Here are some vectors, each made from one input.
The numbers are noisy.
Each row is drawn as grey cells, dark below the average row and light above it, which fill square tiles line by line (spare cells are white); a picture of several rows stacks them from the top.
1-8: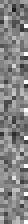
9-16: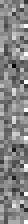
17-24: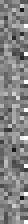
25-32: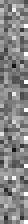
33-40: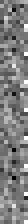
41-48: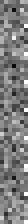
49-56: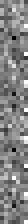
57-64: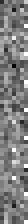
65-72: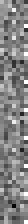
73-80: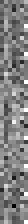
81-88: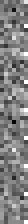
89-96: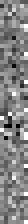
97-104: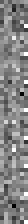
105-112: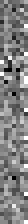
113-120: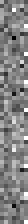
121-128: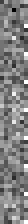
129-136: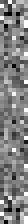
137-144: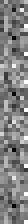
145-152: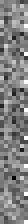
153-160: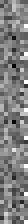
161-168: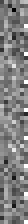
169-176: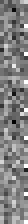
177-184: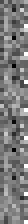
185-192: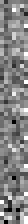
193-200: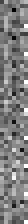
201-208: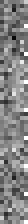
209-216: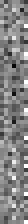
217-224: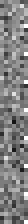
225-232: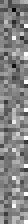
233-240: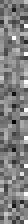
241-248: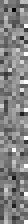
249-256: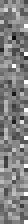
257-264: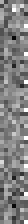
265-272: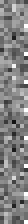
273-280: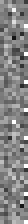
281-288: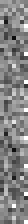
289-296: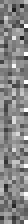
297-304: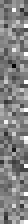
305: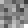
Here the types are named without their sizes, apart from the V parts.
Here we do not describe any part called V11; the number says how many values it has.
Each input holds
a list of items, each a true/false value and a value of V11.
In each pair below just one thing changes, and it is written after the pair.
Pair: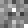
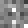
the value of V11 in item 2 of the list
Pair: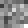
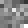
the true/false value in item 1 of the list
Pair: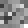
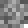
the true/false value in item 1 of the list
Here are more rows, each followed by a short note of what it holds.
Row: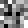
the empty list
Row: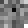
a list of one item
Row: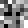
the empty list
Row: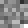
a list of two items
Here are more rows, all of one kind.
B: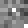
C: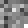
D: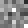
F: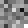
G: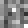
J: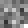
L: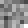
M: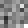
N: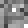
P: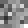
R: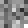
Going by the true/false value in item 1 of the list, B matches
D, G and J.
